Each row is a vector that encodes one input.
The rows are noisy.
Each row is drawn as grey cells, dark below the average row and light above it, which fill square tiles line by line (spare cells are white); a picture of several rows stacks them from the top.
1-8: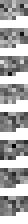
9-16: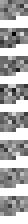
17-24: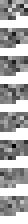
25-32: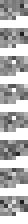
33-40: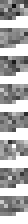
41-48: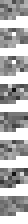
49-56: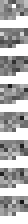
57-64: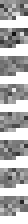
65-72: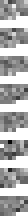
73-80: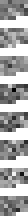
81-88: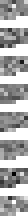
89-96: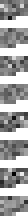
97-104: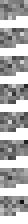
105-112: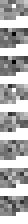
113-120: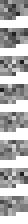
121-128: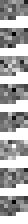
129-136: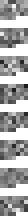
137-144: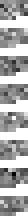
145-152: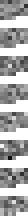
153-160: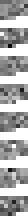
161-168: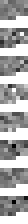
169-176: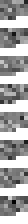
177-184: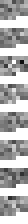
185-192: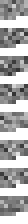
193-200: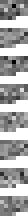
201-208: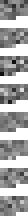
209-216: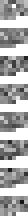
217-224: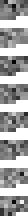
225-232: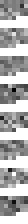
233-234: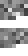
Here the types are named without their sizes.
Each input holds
a point on each of two lines and a true/false value.
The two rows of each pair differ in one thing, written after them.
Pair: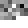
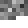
the true/false value
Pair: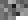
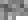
the true/false value
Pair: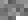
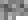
the place on one of the two lines
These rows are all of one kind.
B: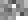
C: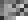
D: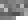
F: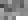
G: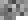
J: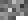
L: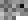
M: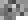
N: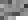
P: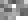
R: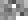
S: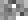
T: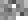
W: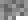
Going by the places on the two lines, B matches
D, R, S and T.
